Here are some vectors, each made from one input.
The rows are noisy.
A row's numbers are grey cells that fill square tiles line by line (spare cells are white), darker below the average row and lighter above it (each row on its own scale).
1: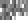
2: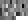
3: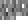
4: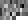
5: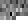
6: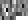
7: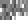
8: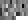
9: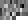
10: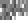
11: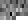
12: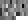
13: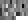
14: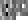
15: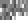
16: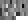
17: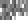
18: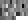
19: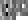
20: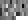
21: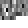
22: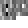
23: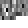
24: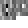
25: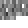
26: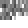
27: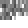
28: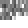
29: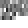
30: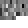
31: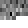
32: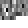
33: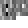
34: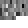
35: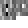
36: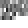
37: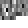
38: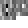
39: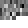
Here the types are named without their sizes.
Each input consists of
a point on a line and a true/false value.
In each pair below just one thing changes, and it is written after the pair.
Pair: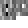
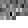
the true/false value
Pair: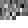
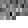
the place on the line
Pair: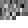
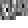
the place on the line
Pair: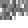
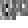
the place on the line
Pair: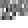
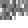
the place on the line
